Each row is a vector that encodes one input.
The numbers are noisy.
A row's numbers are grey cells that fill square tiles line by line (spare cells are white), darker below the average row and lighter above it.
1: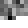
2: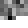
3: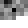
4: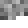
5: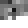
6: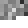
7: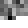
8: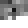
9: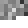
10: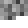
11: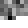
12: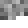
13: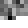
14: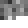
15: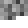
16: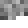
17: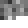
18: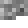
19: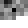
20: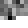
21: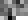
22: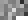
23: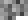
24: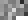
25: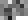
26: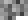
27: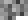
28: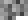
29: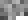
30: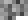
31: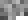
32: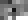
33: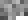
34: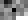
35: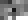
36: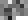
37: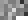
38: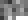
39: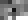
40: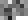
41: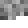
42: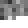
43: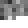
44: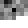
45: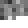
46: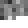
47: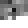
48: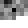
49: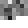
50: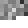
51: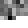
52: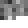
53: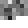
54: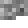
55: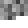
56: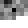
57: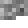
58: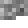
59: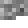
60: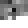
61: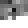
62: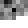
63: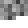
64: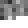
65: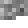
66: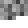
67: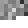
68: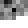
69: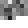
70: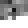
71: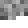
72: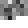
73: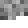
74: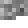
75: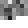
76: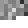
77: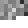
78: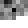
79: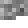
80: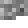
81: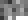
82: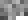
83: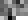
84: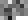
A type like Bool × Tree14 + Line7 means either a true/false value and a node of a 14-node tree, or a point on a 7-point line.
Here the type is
Line9.
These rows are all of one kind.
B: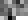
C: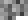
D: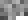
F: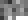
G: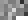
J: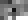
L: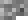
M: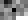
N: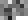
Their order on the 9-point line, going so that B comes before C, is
B, N, C, L, G, D, F, J, M.
